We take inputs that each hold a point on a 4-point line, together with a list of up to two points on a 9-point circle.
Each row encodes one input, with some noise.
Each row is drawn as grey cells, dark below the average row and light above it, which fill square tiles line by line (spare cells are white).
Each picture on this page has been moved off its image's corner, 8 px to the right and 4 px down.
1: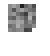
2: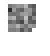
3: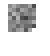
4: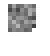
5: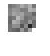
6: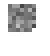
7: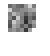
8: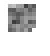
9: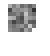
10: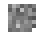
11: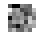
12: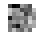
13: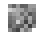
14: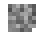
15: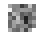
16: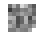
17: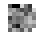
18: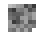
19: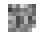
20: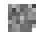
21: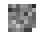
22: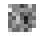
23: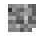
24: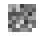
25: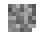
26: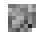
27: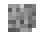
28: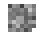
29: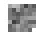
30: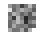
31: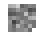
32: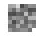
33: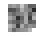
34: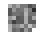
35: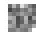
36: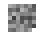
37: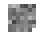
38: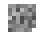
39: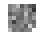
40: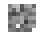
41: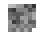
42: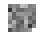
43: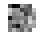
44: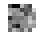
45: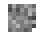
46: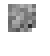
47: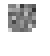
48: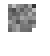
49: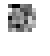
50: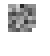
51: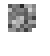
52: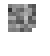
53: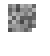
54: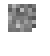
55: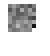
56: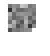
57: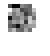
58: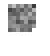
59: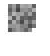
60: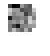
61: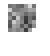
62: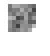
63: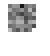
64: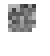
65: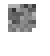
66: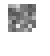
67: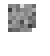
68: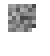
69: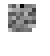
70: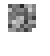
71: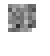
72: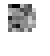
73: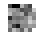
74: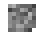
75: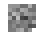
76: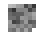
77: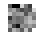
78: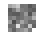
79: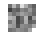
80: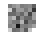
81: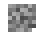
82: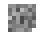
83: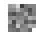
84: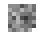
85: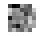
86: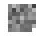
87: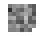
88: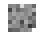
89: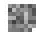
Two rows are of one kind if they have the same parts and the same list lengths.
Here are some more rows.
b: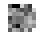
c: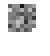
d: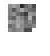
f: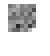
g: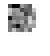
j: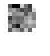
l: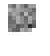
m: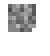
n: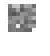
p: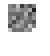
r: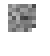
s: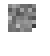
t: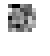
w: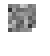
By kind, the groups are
b, g, j, t
c, d, f, l, p, r, s
m, n, w

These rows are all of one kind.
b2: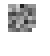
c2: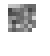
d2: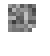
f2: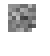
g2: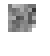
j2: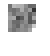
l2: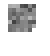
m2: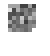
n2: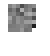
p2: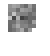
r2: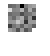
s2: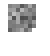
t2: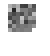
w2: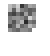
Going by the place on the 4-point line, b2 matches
m2, r2, t2 and w2.
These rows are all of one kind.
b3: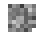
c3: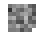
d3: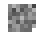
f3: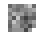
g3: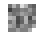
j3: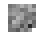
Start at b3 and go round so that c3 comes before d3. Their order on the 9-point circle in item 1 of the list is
b3, f3, j3, g3, c3, d3.
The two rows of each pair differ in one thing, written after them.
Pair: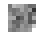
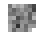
the place on the 9-point circle in item 2 of the list
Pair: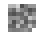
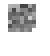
the place on the 9-point circle in item 1 of the list
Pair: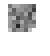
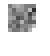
the place on the 9-point circle in item 2 of the list
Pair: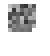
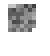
the place on the 4-point line
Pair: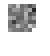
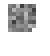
the place on the 9-point circle in item 2 of the list
